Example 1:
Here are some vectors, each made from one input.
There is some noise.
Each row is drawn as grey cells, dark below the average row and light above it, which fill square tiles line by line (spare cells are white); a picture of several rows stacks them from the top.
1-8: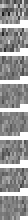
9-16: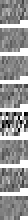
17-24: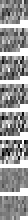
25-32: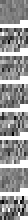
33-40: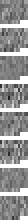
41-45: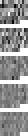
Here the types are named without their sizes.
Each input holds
a point on a line.
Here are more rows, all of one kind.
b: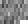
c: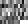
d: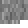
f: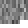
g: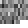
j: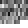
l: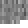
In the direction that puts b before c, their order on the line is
f, g, b, j, c, d, l.
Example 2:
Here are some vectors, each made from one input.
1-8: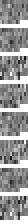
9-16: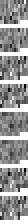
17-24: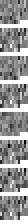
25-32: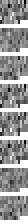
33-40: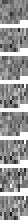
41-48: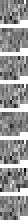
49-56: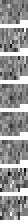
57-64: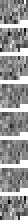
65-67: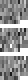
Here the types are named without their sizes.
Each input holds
a point on a line.
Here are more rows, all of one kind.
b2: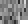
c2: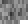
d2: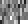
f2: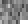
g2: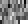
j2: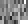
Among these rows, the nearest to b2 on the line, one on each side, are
c2 and j2.
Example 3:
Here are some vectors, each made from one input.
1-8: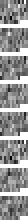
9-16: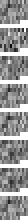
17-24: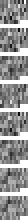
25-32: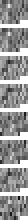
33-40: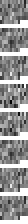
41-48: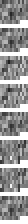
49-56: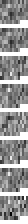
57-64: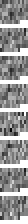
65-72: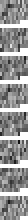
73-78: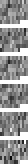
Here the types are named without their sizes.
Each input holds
a point on a line.
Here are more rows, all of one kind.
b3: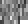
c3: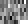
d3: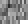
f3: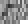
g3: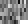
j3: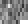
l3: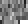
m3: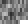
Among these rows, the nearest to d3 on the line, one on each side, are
f3 and l3.
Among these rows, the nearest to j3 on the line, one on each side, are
b3 and m3.
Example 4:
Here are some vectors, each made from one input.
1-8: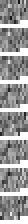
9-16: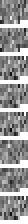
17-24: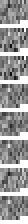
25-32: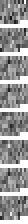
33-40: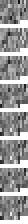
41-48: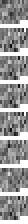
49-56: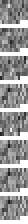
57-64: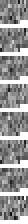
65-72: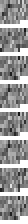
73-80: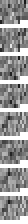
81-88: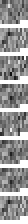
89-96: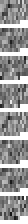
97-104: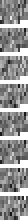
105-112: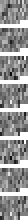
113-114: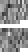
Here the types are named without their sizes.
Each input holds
a point on a line.
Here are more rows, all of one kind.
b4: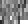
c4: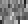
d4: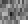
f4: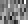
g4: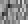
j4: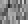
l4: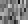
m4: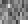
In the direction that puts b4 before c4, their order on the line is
f4, l4, d4, m4, b4, c4, j4, g4.
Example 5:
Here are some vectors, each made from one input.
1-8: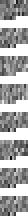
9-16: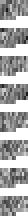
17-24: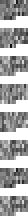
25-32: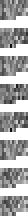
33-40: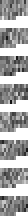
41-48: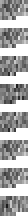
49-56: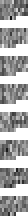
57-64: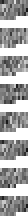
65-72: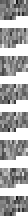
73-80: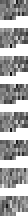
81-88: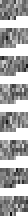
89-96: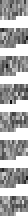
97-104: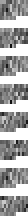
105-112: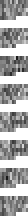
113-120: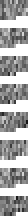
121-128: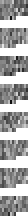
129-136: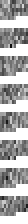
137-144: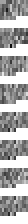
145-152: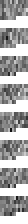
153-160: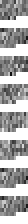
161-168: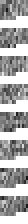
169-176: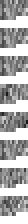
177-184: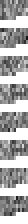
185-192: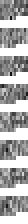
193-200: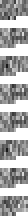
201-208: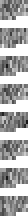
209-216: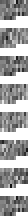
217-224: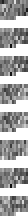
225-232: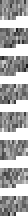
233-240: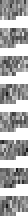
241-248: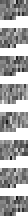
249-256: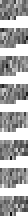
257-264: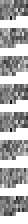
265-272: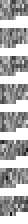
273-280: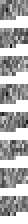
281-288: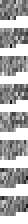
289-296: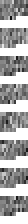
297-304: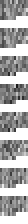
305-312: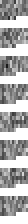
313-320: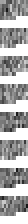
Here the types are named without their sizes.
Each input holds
a point on a circle.
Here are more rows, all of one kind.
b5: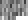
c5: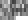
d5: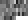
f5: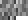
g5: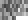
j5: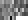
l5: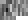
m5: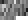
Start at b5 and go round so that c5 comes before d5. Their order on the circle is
b5, c5, f5, g5, l5, j5, d5, m5.
